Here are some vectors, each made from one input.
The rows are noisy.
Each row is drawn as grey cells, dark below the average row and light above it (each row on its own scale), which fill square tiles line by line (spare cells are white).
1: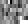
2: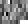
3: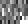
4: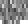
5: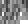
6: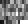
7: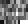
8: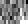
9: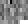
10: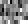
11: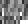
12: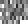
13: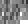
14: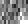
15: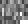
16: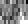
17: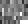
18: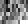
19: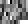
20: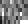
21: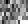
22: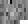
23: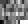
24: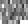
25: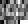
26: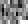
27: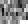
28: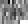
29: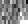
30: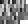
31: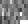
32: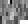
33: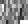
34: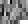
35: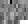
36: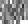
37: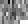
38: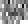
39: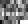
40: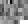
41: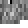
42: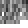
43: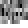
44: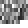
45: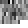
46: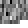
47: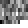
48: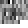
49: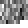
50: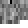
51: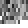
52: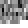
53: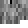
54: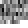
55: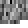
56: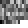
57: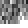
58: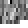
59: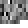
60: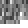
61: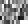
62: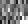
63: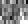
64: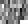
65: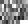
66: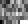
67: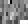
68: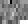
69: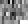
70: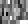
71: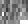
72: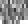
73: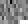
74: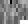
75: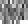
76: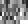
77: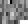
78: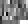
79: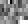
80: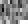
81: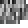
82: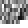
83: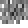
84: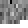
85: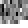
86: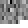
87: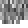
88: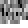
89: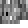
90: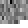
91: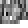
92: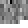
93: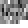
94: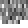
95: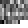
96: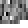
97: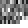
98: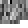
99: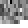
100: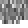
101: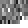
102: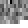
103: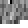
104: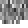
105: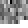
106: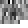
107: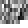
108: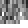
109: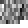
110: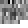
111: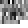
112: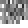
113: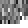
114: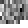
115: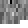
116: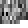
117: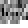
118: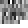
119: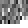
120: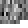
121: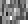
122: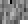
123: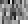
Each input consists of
a true/false value, together with either a point on a 4-point line, or a point on a 6-point line.
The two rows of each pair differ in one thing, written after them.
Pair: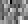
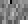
the true/false value
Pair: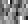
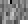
the true/false value
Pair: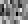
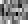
the place on the 4-point line
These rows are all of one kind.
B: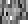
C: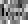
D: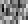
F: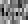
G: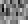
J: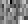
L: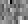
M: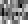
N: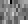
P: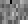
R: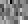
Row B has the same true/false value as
N and P.
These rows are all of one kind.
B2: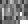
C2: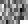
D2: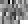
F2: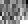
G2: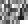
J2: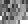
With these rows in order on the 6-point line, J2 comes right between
B2 and D2.
